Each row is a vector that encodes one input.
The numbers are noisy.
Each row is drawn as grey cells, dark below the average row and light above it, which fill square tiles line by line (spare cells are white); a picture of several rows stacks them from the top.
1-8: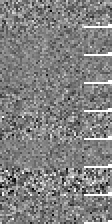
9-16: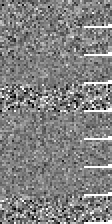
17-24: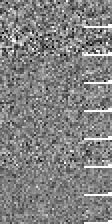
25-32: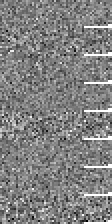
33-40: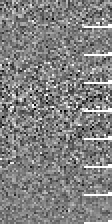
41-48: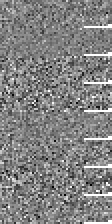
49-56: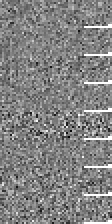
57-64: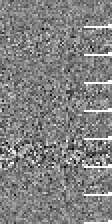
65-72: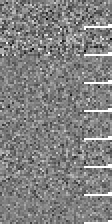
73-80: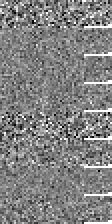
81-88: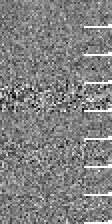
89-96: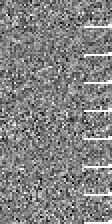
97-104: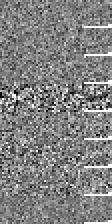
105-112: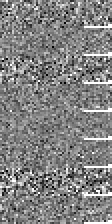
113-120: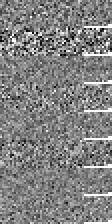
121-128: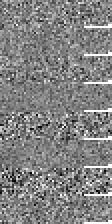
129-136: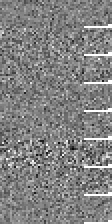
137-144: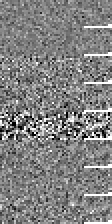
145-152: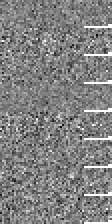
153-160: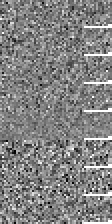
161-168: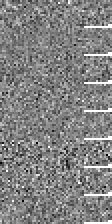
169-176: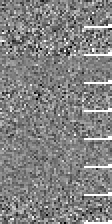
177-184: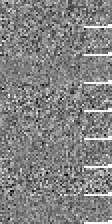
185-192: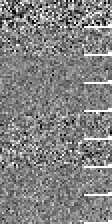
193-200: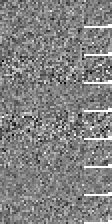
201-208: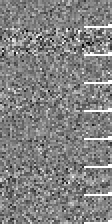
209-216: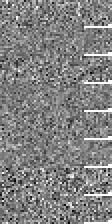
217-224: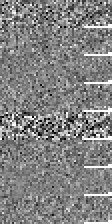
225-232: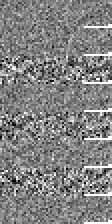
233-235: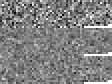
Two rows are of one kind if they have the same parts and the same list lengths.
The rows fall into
3 kinds.
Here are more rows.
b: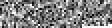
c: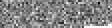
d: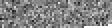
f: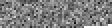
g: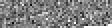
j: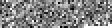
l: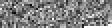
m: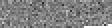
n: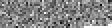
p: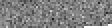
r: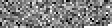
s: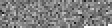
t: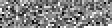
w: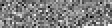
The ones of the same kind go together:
b, d, f, g, l, m, p, s, w
c, j, n, r
t

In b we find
a point on a 4-point line and five true/false values.
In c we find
a point on each of two 6-point circles.
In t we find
a point on a 5-point line.
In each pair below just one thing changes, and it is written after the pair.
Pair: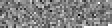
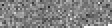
one of the five true/false values
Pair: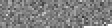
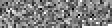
one of the five true/false values
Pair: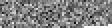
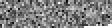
one of the five true/false values
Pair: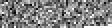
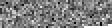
one of the five true/false values
